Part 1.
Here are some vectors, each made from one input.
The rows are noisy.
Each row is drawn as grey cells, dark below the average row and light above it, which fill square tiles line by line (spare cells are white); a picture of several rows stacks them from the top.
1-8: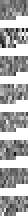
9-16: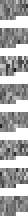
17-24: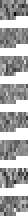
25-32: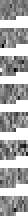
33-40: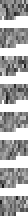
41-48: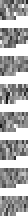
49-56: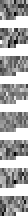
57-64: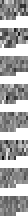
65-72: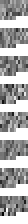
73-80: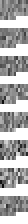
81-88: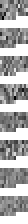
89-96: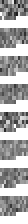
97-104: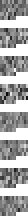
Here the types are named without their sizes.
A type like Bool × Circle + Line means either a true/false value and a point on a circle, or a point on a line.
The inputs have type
Bool × Bool × Bool × Bool × Bool.
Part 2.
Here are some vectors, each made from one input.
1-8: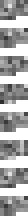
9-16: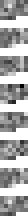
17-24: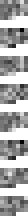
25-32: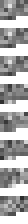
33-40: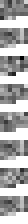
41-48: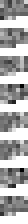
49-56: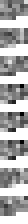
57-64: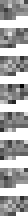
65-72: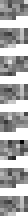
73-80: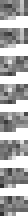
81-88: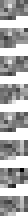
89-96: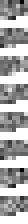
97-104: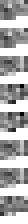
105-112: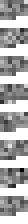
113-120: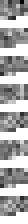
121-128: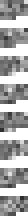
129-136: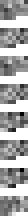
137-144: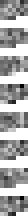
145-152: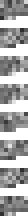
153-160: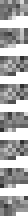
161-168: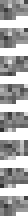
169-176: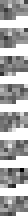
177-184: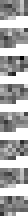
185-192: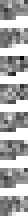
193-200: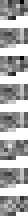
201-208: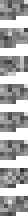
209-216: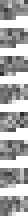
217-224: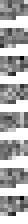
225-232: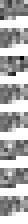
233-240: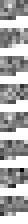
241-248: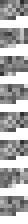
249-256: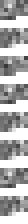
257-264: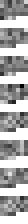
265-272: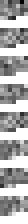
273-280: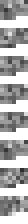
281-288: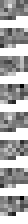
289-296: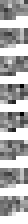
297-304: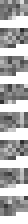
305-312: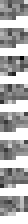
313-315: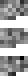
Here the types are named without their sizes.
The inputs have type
Circle.
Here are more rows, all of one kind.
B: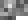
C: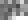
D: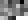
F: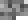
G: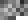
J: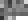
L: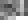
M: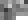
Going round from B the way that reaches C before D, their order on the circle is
B, M, C, L, J, F, D, G.
